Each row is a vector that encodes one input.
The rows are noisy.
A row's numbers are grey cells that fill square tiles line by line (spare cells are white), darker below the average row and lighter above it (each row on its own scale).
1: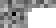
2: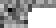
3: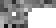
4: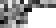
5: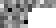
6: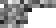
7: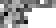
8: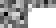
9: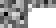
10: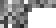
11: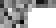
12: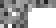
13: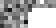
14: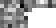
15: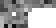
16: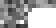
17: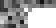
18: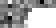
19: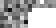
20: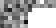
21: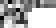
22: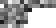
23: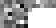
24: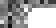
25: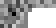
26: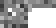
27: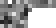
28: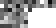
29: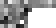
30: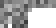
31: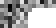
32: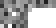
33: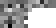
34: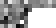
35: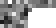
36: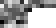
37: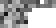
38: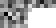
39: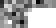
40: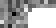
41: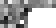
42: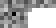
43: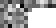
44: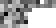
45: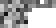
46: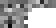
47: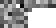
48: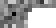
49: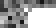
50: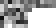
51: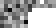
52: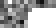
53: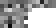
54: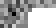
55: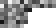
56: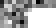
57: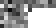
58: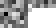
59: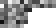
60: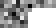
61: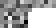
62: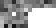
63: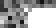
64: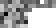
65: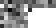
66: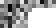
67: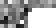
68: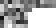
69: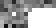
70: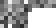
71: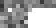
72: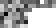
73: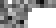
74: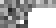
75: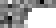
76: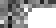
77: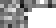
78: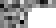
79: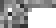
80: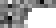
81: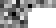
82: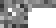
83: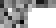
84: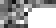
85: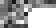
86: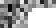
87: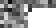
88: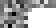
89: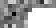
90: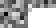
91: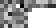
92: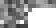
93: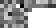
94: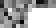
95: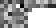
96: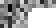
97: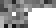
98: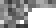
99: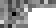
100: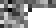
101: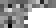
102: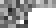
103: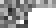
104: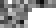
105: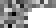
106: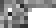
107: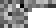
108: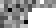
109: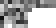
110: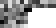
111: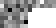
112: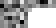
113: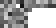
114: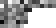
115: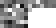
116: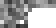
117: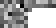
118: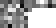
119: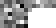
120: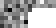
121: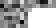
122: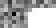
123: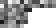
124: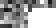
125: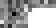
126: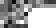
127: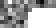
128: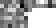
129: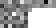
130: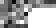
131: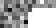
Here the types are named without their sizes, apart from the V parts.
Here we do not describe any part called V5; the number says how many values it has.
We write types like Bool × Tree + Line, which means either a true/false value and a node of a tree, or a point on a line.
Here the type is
(Bool × Bool × Bool + Line) × V5.
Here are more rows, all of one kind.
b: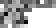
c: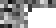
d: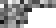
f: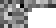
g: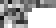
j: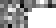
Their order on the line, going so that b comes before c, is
b, d, j, c, f, g.
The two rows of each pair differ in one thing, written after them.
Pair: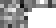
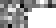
the place on the line
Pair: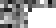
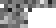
the place on the line
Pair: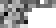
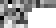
the place on the line
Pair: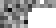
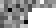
the place on the line
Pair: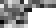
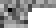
the value of V5
